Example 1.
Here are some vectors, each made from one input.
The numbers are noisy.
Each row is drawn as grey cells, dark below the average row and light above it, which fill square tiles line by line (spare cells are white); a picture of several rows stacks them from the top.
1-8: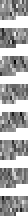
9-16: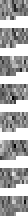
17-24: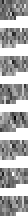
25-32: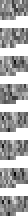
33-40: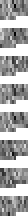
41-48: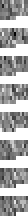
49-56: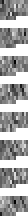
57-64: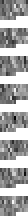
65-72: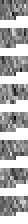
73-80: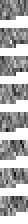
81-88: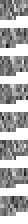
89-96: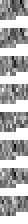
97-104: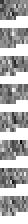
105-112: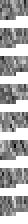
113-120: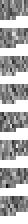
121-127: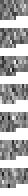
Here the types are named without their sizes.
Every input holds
either a label and a true/false value, or a point on a line.
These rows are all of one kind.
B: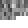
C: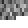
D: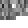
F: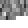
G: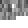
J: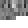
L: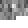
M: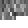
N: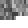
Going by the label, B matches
G and L.
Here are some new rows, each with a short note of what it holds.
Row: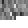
a label and a true/false value
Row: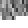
a point on a line
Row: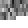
a point on a line
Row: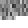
a point on a line
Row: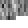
a label and a true/false value
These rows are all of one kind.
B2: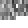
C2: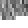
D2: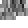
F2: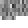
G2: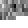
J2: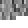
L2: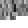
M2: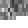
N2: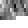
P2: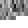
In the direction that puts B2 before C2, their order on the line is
M2, D2, N2, G2, P2, L2, J2, B2, C2, F2.
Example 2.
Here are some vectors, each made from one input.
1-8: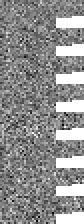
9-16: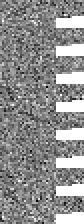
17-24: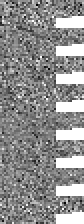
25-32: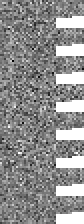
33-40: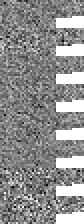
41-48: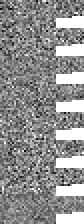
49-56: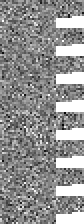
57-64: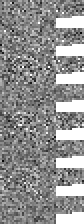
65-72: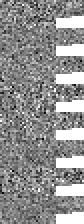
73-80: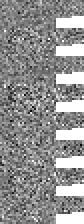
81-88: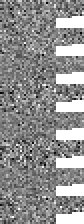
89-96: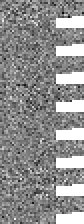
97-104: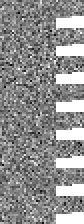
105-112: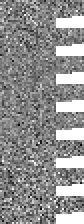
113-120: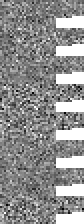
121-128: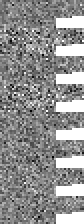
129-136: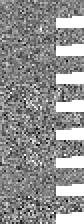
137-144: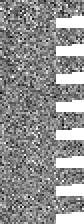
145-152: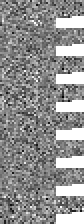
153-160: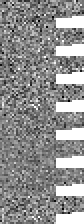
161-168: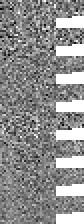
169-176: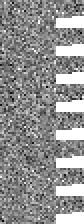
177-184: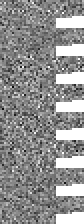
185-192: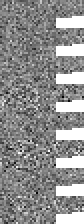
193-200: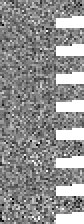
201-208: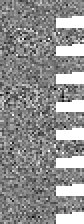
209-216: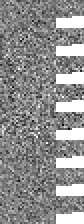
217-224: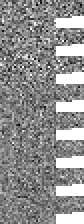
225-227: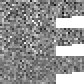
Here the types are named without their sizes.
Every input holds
either a label and three true/false values, or a point on a line.
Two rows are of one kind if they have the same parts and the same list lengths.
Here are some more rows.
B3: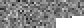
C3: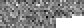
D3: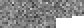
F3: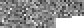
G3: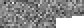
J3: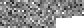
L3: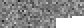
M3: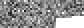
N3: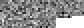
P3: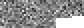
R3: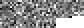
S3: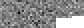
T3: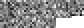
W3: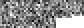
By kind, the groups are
B3, C3, D3, G3, L3, S3, W3
F3, J3, M3, N3, P3, R3, T3

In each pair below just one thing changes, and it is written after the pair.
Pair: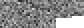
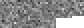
the label
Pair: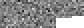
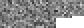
one of the three true/false values
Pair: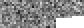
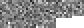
one of the three true/false values
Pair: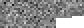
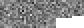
the label
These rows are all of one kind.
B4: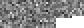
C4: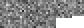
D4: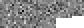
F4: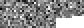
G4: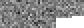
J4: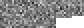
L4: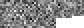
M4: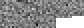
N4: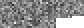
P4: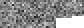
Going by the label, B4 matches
C4, F4 and M4.
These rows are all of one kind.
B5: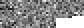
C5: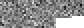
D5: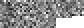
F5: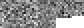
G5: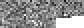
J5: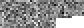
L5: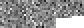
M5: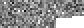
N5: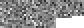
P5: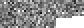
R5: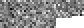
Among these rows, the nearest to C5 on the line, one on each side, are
L5 and M5.
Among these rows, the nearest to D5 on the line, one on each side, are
B5 and R5.
